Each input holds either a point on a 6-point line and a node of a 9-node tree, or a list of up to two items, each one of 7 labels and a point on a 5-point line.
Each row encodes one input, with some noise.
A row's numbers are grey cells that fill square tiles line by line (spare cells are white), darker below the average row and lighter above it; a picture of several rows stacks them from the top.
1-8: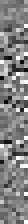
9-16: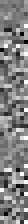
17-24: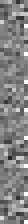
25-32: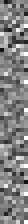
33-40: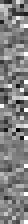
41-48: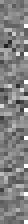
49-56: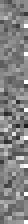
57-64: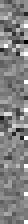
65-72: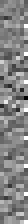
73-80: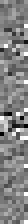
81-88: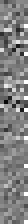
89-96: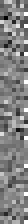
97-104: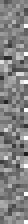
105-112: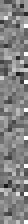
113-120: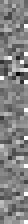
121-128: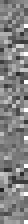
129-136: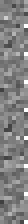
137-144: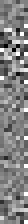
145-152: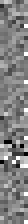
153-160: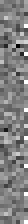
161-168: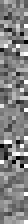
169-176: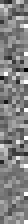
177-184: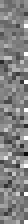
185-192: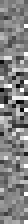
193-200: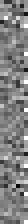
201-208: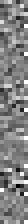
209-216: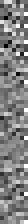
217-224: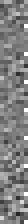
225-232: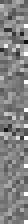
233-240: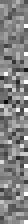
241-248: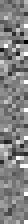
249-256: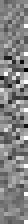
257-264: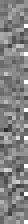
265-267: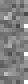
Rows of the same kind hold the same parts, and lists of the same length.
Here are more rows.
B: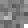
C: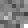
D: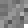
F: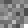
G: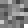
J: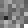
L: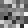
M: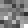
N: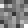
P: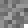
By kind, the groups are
B, C, M
D, F, G, P
J, L
N

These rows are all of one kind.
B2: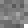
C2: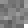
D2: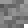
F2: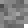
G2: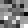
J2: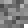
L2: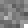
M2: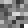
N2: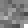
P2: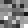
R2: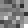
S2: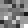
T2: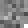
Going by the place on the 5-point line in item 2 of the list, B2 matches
G2, N2 and R2.
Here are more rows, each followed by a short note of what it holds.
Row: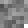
a list of two items
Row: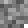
a list of two items
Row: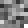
a list of one item
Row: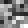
a point on a 6-point line and a node of a 9-node tree
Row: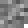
a list of one item
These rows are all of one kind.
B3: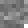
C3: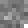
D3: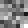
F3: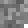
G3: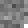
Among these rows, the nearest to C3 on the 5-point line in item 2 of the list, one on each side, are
B3 and G3.
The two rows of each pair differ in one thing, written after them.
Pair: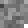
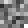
the label in item 2 of the list
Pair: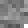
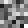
the label in item 2 of the list
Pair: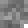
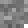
the label in item 1 of the list
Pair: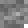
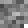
the place on the 5-point line in item 2 of the list
